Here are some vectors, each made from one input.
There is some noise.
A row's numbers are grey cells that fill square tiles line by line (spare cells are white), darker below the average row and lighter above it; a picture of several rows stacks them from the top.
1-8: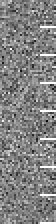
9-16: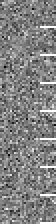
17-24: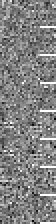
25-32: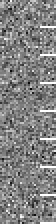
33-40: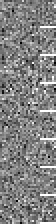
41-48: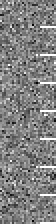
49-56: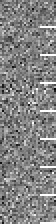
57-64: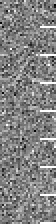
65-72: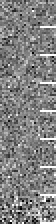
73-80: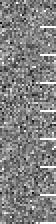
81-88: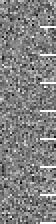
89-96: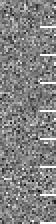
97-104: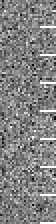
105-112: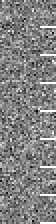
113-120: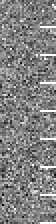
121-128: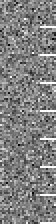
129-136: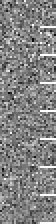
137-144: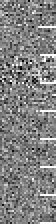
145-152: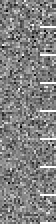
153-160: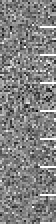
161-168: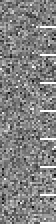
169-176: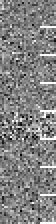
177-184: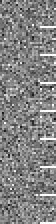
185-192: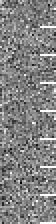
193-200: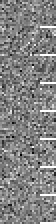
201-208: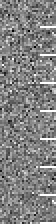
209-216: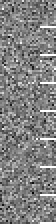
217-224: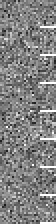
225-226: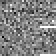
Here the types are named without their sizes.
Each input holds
a list of points on a circle.
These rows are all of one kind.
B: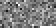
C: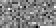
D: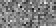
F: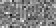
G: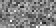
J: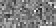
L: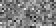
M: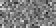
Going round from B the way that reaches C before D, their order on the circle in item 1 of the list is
B, F, C, M, J, D, G, L.
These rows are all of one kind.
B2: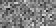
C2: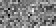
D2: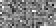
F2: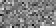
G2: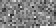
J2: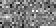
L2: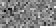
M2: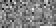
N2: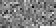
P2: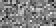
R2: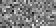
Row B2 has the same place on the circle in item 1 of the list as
J2, N2 and R2.
